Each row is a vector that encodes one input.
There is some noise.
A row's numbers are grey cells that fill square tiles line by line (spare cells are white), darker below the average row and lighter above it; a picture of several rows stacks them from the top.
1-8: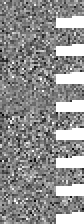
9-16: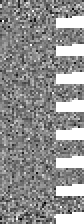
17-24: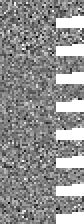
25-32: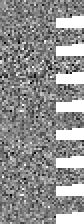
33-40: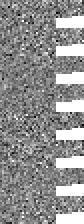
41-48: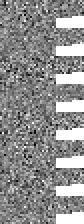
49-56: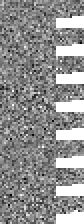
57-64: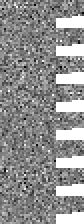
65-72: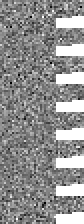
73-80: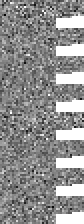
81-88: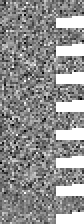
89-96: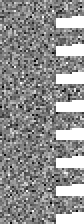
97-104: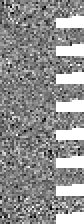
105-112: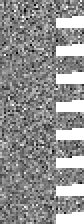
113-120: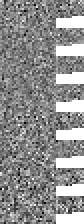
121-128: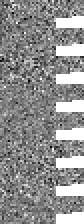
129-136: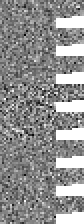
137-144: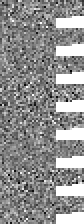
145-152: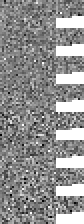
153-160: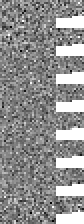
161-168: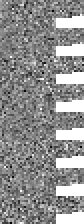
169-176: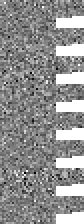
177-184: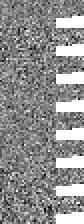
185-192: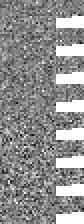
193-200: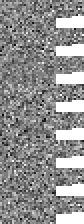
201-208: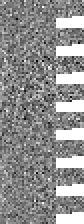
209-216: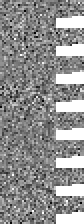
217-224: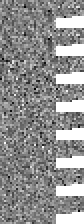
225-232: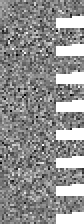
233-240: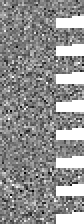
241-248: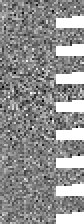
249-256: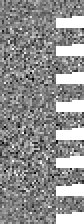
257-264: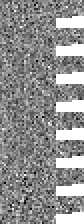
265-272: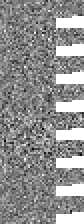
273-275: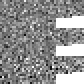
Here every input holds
either a point on a 14-point circle, or a fixed value, or a node of a 10-node tree, or four true/false values.
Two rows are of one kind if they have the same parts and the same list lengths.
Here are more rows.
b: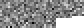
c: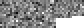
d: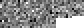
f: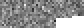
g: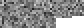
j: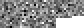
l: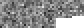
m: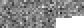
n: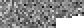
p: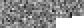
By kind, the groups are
b, j, n
c
d
f, g, l, m, p

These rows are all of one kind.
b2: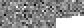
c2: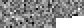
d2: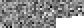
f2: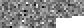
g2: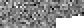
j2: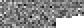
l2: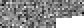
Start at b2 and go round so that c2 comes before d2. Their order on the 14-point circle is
b2, l2, f2, c2, d2, j2, g2.
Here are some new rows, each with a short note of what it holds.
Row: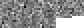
four true/false values
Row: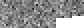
four true/false values
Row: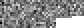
a node of a 10-node tree
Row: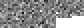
four true/false values
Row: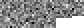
a point on a 14-point circle
